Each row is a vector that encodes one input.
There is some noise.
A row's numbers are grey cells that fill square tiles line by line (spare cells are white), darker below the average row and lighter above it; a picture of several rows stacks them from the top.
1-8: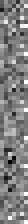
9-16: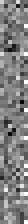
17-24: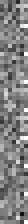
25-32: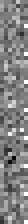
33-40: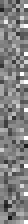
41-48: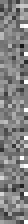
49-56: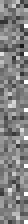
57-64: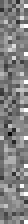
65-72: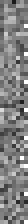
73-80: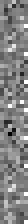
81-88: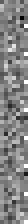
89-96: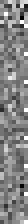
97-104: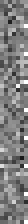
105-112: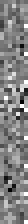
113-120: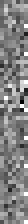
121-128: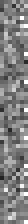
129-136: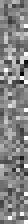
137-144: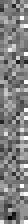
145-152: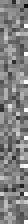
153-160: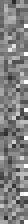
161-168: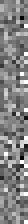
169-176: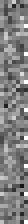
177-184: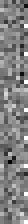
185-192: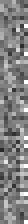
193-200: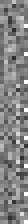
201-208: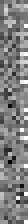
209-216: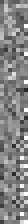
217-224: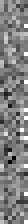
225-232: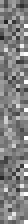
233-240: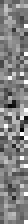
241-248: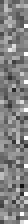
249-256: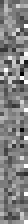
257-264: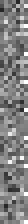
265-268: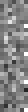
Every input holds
a list of up to two points on a 9-point line.
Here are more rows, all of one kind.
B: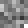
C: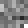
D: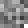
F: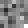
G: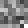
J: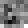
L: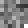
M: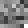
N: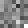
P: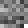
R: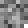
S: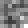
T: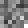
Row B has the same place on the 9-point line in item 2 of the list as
F and N.
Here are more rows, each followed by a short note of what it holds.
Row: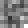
a list of two items
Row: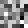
the empty list
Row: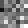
a list of one item
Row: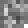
a list of one item
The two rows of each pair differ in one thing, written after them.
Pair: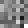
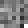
the place on the 9-point line in item 2 of the list
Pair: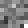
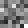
the place on the 9-point line in item 2 of the list
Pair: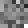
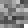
the place on the 9-point line in item 1 of the list
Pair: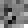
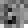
the place on the 9-point line in item 2 of the list
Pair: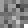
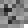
the place on the 9-point line in item 1 of the list
